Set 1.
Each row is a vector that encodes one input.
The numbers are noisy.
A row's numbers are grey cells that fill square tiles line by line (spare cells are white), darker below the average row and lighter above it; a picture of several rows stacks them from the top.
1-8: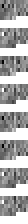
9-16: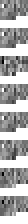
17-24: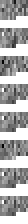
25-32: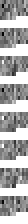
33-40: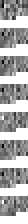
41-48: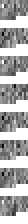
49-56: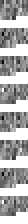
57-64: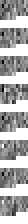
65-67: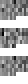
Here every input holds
either a point on a 4-point line, or a point on a 6-point line.
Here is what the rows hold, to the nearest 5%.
About 45% of them hold a point on a 4-point line. The rest hold a point on a 6-point line.
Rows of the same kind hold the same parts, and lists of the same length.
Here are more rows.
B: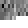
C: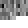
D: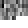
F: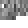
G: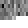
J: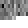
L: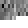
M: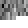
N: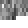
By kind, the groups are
B, C, G, J, L, M
D, F, N

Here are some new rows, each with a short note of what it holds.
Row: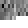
a point on a 4-point line
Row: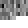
a point on a 4-point line
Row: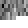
a point on a 4-point line
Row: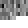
a point on a 4-point line
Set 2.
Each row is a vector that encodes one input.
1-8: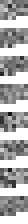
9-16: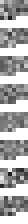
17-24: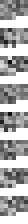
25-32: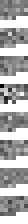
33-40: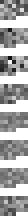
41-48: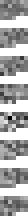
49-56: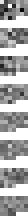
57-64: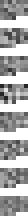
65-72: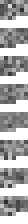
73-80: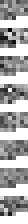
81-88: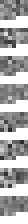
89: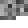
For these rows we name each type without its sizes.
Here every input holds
a list of points on a line.
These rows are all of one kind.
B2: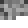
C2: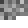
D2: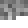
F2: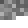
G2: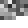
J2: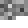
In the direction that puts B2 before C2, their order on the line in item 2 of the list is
J2, D2, B2, G2, C2, F2.
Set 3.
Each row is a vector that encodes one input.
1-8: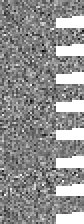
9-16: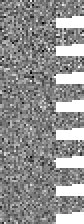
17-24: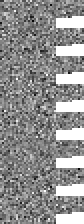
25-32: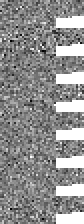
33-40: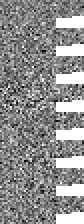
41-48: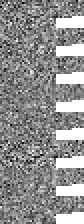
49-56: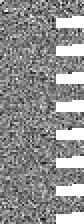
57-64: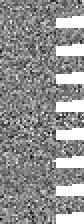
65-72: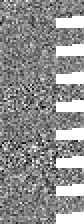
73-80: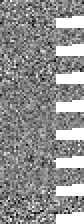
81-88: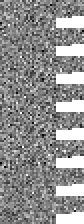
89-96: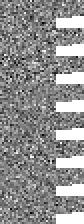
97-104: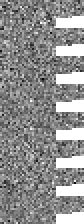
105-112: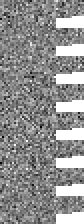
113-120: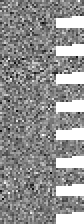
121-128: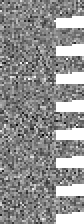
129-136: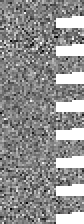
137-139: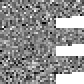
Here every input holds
either a point on a 9-point circle, or a fixed value, or a point on each of two 8-point lines.
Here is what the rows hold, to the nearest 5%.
About 45% of them hold a point on a 9-point circle. About 5% of them hold a fixed value. The rest hold a point on each of two 8-point lines.
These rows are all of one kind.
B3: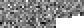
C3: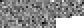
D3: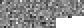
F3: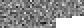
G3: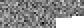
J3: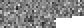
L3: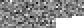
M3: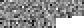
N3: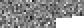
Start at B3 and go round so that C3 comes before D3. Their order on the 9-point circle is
B3, L3, G3, C3, F3, D3, J3, N3, M3.
